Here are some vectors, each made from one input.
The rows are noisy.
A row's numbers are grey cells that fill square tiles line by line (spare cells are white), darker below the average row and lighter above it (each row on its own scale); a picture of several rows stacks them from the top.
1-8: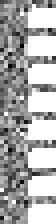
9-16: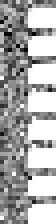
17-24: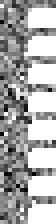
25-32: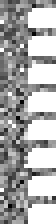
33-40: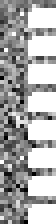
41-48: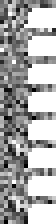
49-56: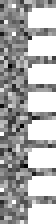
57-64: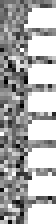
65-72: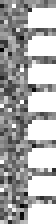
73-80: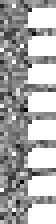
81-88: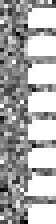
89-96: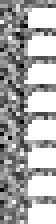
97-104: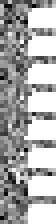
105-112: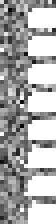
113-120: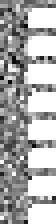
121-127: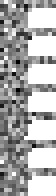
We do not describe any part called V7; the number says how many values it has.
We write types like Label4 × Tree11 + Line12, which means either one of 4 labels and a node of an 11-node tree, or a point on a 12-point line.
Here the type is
Bool × Bool × Bool + Label6 × List2(V7).
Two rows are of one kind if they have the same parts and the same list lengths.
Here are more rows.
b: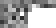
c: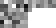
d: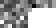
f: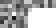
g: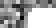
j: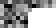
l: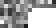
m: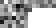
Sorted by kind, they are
b, f, m
c
d, j, l
g

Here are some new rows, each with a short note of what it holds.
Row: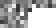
one of 6 labels, together with a list of one item
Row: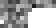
three true/false values
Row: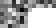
one of 6 labels, together with a list of two items
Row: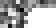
one of 6 labels, together with a list of two items
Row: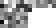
one of 6 labels, together with the empty list
